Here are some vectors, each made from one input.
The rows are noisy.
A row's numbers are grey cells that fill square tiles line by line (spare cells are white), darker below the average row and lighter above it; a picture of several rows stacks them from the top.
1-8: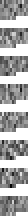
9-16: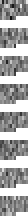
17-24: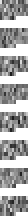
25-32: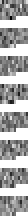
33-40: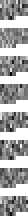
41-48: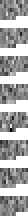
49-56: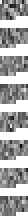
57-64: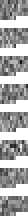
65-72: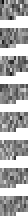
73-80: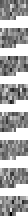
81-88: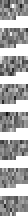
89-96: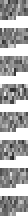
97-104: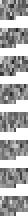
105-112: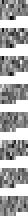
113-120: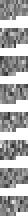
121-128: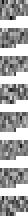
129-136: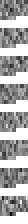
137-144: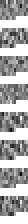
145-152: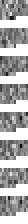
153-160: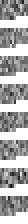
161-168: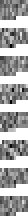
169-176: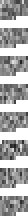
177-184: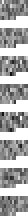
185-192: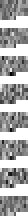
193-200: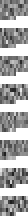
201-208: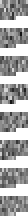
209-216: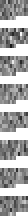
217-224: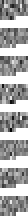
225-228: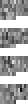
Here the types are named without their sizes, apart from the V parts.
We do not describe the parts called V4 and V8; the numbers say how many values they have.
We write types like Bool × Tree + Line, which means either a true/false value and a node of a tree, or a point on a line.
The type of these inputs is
Line × (Line × V8 + V4).
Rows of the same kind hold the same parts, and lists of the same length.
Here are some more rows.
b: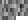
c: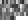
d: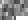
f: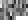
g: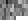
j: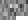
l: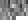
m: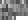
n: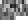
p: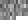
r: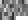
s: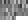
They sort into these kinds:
b, d, g, j, l, m, p, s
c, f, n, r

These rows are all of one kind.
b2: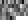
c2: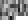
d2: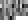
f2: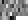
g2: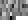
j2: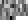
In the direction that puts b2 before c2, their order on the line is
b2, j2, c2, f2, g2, d2.
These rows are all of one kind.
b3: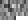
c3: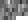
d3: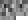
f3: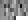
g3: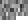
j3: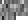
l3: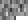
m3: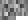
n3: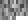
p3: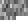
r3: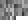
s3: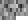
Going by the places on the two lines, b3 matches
d3, f3 and n3.
